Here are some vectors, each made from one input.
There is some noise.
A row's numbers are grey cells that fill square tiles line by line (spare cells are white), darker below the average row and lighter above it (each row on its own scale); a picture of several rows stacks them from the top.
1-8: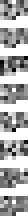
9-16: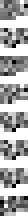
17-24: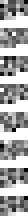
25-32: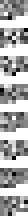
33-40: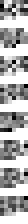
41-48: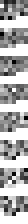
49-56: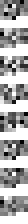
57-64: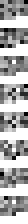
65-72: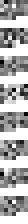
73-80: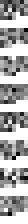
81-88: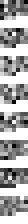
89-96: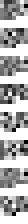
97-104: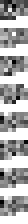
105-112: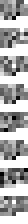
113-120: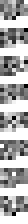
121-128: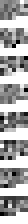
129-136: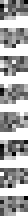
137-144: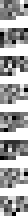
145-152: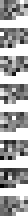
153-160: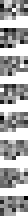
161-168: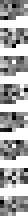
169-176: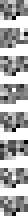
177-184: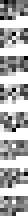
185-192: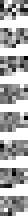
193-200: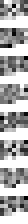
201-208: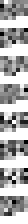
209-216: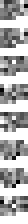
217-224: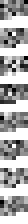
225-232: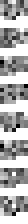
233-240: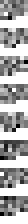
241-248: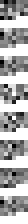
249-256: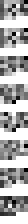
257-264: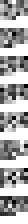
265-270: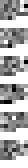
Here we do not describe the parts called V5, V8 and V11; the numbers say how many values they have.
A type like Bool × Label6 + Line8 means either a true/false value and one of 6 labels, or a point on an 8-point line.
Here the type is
Bool × (Line10 + V8) + Line4 × V5 + V11.
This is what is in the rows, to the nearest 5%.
About 15% of them hold a point on a 4-point line and a value of V5. About 65% of them hold a true/false value, together with either a point on a 10-point line, or a value of V8. The rest hold a value of V11.
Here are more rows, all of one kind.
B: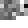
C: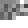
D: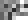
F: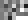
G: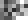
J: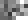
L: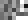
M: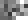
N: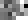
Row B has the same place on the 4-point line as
J, M and N.
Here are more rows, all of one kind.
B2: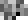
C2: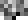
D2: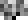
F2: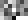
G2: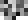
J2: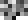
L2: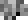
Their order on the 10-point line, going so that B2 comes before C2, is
L2, B2, D2, C2, F2, G2, J2.
